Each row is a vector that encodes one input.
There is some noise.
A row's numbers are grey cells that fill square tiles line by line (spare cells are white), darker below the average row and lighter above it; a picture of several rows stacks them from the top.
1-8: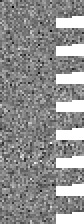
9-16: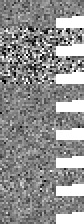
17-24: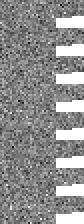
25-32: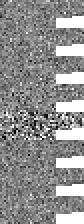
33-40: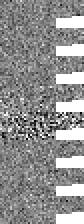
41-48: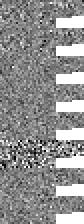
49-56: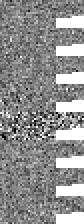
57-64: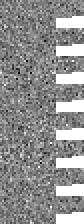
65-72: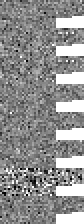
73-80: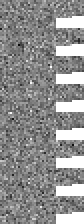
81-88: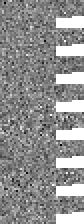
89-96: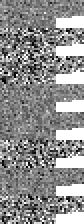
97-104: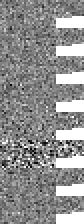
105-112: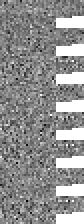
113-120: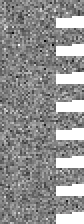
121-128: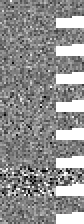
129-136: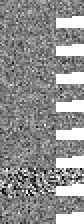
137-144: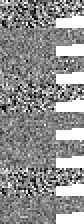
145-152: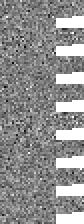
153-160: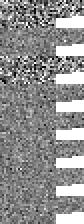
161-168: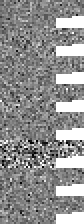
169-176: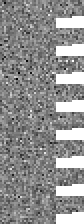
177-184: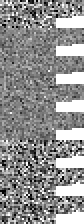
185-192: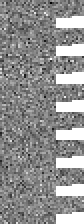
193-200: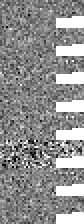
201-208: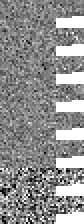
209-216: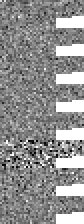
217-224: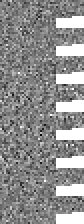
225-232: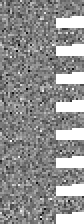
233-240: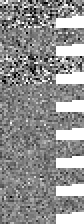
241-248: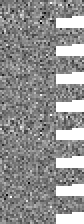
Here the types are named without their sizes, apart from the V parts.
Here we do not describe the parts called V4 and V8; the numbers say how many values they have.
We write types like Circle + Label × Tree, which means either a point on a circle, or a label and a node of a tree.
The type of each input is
Label × V4 + List(Circle) × V8.
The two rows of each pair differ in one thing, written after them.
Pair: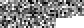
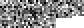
the label
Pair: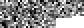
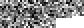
the value of V4
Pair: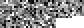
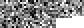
the label
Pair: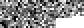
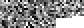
the value of V4
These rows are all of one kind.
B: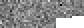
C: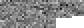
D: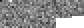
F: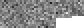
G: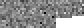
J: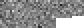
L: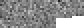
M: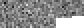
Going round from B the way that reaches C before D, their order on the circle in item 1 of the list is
B, C, M, F, J, D, G, L.
